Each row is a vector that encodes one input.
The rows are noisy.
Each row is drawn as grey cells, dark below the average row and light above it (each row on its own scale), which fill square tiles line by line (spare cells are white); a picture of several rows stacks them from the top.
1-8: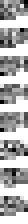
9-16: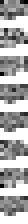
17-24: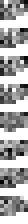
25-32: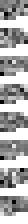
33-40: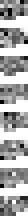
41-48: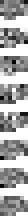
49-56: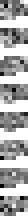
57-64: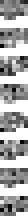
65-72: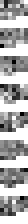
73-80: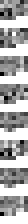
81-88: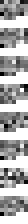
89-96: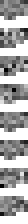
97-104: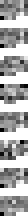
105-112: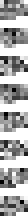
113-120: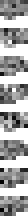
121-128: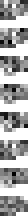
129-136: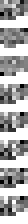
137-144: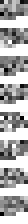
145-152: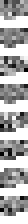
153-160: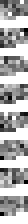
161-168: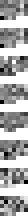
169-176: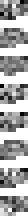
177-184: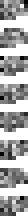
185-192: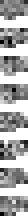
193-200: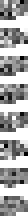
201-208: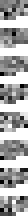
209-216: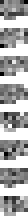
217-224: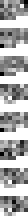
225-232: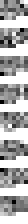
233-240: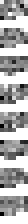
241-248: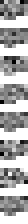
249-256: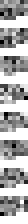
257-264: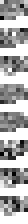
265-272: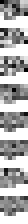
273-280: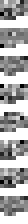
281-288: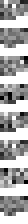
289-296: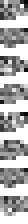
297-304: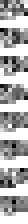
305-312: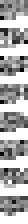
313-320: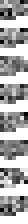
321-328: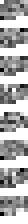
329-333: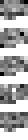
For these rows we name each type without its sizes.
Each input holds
a list of points on a line.
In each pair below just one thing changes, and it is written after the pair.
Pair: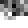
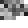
the place on the line in item 1 of the list
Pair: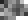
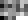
the place on the line in item 1 of the list
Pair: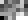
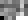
the place on the line in item 2 of the list
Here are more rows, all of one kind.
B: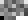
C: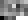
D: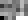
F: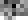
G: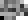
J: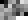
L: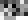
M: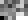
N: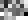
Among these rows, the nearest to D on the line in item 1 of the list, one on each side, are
C and M.
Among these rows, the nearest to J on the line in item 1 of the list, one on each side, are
L and N.
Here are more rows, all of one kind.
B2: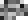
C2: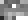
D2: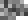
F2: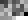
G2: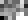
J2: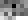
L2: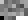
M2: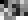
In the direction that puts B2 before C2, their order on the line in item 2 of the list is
M2, D2, L2, F2, J2, B2, G2, C2.
